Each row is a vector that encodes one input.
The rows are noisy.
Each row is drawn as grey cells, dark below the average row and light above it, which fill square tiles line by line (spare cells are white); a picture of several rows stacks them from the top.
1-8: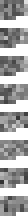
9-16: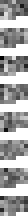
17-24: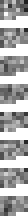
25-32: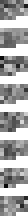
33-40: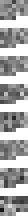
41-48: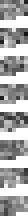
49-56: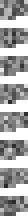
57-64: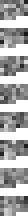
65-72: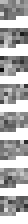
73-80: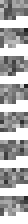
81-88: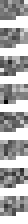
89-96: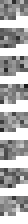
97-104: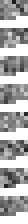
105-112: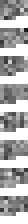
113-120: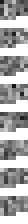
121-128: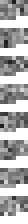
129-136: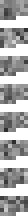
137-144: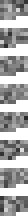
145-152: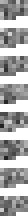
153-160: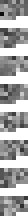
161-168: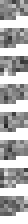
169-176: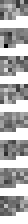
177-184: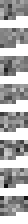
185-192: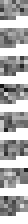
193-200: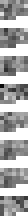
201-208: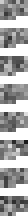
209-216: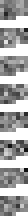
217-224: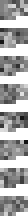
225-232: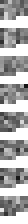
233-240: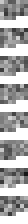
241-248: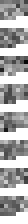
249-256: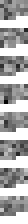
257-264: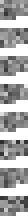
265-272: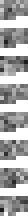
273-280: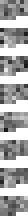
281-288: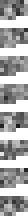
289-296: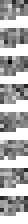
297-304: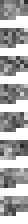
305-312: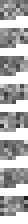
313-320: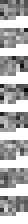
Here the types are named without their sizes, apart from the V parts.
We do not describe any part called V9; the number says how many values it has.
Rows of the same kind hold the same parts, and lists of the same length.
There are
2 kinds of row.
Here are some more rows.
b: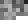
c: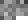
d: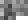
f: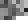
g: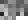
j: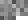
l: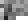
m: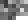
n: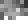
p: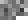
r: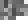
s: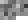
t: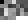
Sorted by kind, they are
b, n, p, r, s, t
c, d, f, g, j, l, m

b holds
a point on a circle, a point on a line and a value of V9.
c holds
a point on a circle and a point on each of two lines.
